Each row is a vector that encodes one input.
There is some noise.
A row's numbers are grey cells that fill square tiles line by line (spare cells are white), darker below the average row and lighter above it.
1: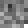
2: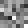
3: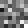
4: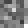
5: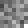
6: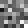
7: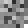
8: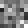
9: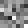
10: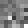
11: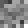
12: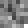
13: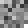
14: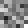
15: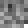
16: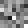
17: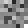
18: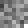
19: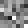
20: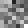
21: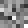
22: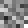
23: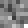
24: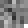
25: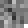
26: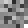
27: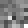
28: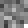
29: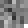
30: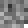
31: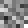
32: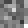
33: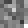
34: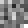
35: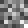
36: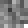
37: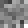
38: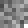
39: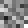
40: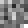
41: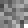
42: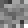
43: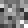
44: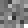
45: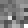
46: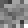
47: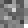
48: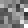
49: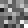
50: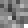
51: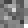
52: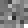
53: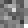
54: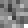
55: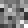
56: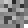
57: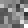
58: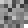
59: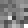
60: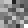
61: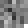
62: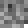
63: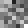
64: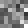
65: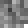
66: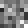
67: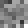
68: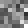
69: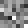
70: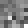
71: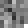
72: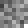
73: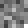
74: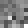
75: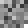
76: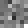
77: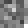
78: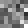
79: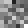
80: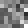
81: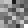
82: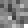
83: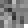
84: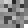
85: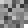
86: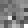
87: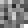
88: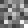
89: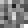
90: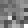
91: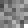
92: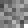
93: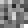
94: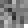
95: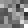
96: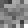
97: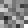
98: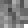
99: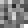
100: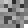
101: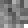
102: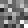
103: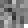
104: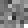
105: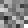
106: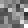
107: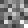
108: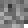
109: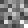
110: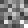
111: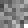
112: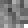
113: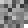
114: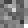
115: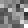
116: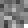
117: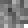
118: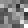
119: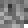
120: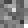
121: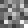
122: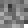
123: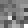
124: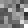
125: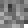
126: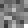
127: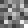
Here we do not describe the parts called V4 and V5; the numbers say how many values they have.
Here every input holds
either a point on a 6-point line, or a true/false value and a value of V5, or a value of V4.
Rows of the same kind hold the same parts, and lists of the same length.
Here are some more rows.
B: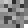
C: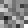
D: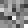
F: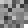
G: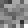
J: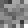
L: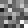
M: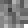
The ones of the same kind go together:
B, C, D, F
G, J, M
L

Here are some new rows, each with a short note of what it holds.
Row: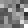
a value of V4
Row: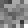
a true/false value and a value of V5
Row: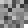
a point on a 6-point line
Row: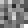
a point on a 6-point line
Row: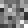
a value of V4
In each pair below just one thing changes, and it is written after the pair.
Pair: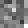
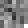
the value of V5
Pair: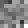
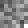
the true/false value
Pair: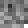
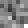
the value of V5
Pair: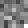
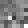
the value of V5
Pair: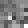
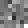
the true/false value
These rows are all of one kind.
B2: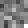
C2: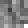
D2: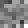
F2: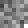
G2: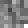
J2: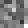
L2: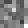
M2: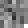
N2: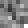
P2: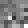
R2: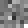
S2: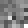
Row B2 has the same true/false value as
F2, N2, P2 and S2.
